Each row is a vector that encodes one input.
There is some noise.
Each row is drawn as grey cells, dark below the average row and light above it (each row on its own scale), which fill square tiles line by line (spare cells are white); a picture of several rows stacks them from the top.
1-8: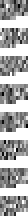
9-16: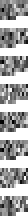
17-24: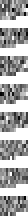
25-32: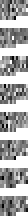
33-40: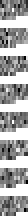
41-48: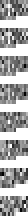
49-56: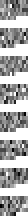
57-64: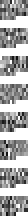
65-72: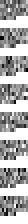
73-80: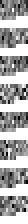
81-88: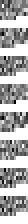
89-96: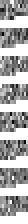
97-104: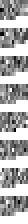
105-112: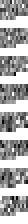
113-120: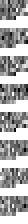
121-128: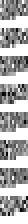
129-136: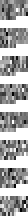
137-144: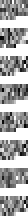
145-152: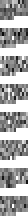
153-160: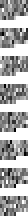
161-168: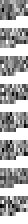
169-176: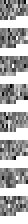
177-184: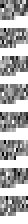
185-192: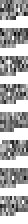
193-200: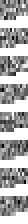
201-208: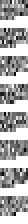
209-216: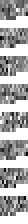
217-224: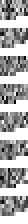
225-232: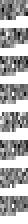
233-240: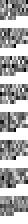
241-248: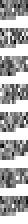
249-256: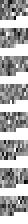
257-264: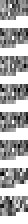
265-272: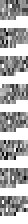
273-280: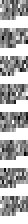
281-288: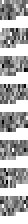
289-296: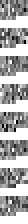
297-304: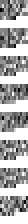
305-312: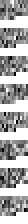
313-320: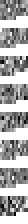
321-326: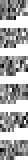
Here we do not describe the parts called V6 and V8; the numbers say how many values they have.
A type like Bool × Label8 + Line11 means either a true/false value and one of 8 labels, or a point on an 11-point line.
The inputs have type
Bool × Line7 × V8 + Circle15 + V6.
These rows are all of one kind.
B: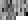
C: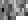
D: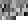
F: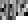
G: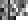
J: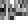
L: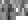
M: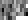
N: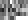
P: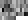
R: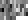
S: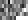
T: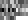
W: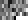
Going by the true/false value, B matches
D, P and W.
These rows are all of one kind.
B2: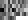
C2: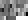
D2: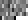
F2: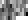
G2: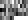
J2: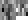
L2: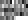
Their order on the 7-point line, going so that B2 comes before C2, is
L2, G2, B2, D2, C2, J2, F2.
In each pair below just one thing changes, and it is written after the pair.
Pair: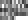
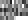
the value of V8
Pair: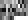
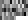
the true/false value
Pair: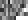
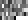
the true/false value
